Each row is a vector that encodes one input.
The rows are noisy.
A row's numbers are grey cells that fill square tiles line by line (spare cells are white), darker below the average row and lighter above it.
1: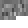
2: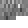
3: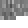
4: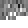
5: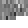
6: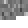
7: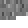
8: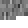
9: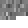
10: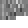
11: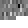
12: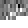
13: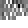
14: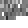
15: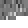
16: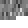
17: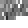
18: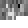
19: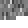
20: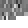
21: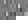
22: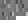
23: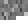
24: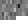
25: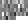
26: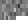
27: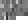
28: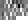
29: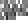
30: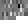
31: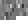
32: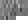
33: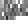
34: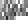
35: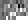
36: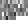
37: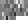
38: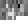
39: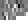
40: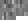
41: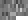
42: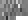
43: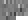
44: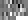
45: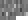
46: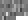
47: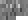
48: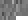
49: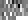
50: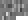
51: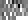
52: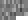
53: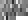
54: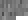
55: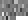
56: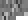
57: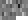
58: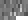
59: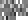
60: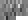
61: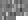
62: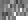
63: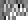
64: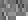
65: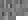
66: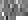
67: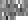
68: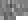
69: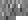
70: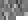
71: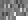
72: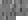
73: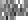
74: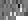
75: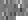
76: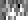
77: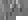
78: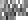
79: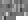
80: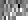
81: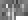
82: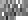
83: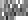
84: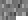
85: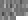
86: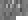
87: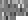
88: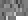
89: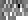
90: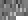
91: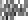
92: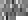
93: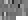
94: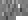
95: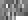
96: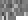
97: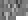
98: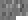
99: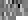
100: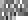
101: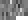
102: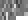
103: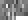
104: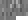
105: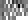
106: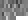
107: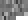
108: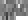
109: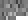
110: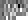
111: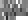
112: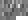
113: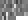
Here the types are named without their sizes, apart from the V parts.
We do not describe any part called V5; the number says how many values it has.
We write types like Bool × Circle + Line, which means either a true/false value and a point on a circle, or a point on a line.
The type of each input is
List(Bool × V5).
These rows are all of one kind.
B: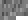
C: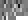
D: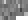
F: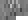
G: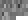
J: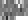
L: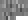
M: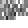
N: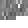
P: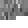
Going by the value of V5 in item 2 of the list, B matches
C and G.
